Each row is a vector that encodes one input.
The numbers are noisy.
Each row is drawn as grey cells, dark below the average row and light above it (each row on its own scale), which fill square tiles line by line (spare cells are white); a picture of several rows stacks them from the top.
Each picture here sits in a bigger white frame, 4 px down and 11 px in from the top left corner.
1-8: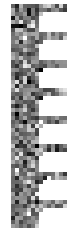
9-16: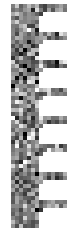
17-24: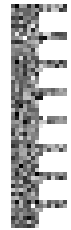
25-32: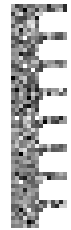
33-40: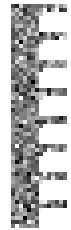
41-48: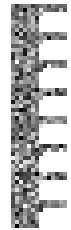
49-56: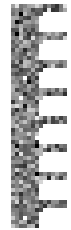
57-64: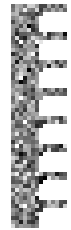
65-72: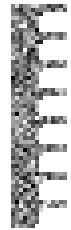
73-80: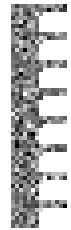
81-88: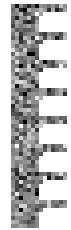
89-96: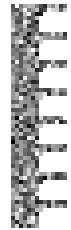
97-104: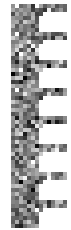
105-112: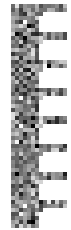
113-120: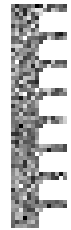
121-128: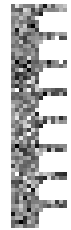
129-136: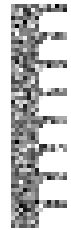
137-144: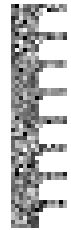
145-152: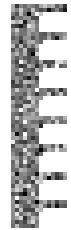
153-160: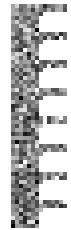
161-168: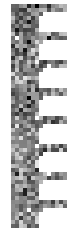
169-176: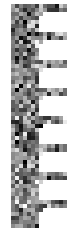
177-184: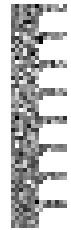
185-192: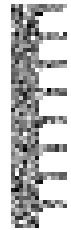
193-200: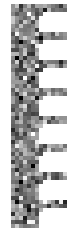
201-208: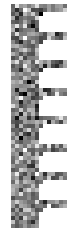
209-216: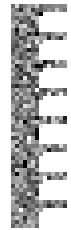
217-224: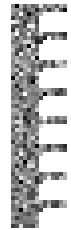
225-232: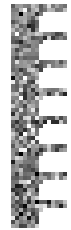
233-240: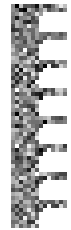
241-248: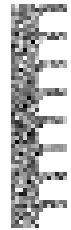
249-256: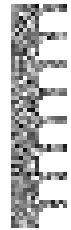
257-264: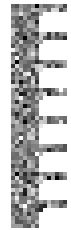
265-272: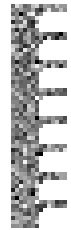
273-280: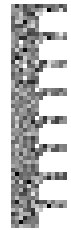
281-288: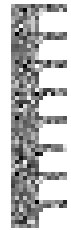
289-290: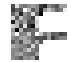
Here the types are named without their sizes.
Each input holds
two labels and a true/false value, together with either a point on a circle, or a fixed value.
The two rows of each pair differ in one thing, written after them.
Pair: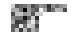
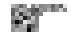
the true/false value
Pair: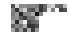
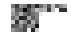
the true/false value
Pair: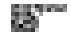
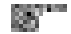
the place on the circle
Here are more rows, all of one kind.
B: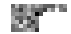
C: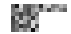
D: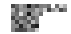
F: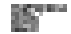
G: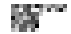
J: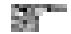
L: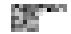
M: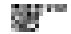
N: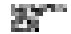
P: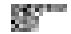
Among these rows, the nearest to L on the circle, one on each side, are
C and P.
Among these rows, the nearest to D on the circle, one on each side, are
M and N.
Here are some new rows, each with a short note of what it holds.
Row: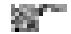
a point on a circle, two labels and a true/false value
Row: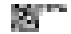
a point on a circle, two labels and a true/false value
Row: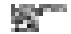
a point on a circle, two labels and a true/false value
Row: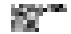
two labels and a true/false value
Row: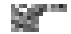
two labels and a true/false value
